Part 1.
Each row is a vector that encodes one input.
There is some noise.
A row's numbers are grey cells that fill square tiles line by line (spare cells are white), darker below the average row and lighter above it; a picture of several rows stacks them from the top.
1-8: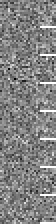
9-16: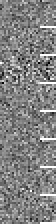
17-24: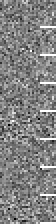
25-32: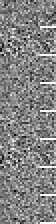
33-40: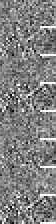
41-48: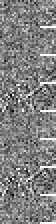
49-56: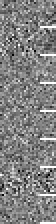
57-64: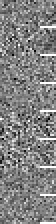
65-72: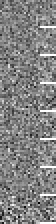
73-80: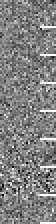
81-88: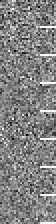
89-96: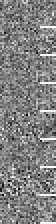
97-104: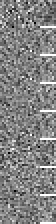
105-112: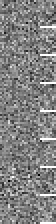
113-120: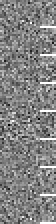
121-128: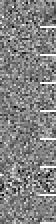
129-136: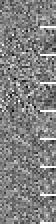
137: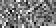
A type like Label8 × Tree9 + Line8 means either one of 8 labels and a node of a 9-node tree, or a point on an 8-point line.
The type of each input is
Line9 + Line12.
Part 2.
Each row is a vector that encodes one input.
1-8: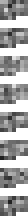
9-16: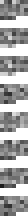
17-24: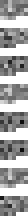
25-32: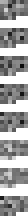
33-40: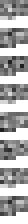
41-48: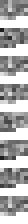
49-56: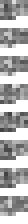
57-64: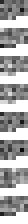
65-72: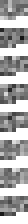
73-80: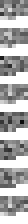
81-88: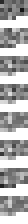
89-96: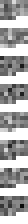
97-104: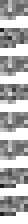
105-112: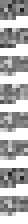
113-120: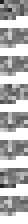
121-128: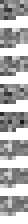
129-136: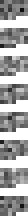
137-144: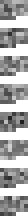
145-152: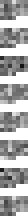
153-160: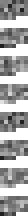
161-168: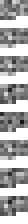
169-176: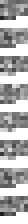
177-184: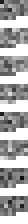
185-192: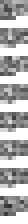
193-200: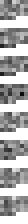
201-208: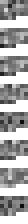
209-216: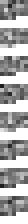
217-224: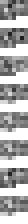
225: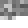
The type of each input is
Circle14 + Line10.
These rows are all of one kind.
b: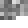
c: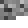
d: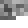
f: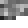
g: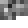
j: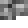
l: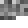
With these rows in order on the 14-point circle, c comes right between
d and g.
